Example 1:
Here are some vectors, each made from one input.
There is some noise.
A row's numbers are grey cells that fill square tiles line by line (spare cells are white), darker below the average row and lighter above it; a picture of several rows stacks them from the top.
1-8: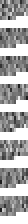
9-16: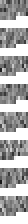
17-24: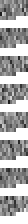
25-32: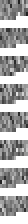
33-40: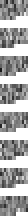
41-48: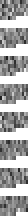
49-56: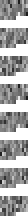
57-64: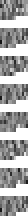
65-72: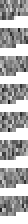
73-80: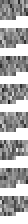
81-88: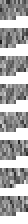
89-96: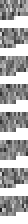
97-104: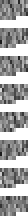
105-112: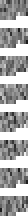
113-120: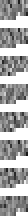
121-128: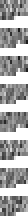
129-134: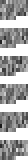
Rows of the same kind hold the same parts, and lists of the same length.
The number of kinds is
2.
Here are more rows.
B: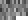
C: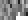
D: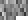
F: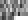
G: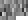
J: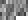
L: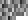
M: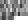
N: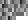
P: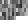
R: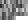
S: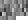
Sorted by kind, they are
B, C, D, G, J, S
F, L, M, N, P, R

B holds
three true/false values.
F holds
a point on a 7-point line.
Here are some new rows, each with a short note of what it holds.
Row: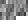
three true/false values
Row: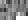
three true/false values
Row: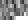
a point on a 7-point line
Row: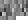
three true/false values
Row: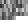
a point on a 7-point line
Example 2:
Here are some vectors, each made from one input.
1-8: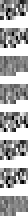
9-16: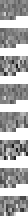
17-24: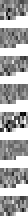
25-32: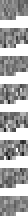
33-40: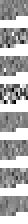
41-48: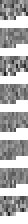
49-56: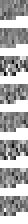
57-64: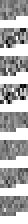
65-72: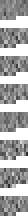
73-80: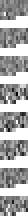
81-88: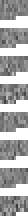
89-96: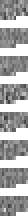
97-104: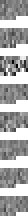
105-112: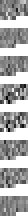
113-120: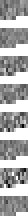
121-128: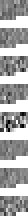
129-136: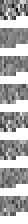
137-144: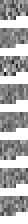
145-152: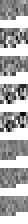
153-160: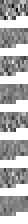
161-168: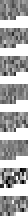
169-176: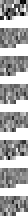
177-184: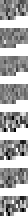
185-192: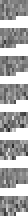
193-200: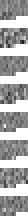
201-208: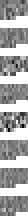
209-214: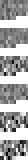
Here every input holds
a point on a 15-point line, together with either a point on an 18-point circle, or a fixed value.
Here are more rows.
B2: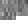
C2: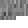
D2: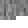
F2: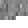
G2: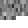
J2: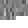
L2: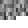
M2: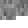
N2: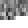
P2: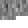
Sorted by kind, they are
B2, G2, N2
C2, D2, F2, J2, L2, M2, P2

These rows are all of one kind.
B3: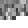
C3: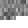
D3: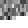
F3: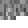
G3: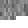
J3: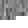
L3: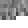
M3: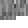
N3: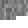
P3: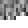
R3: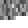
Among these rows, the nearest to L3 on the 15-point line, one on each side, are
C3 and M3.
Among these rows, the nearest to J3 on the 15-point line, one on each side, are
G3 and N3.
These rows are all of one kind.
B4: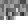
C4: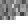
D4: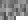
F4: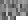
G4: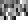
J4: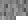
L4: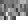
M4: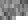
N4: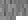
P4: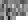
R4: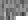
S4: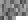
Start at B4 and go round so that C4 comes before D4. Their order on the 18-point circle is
B4, C4, F4, L4, M4, D4, R4, N4, S4, P4, G4, J4.
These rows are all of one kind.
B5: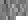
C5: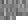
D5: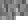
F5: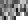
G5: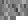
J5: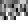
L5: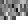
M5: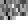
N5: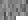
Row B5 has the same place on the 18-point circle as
F5 and M5.
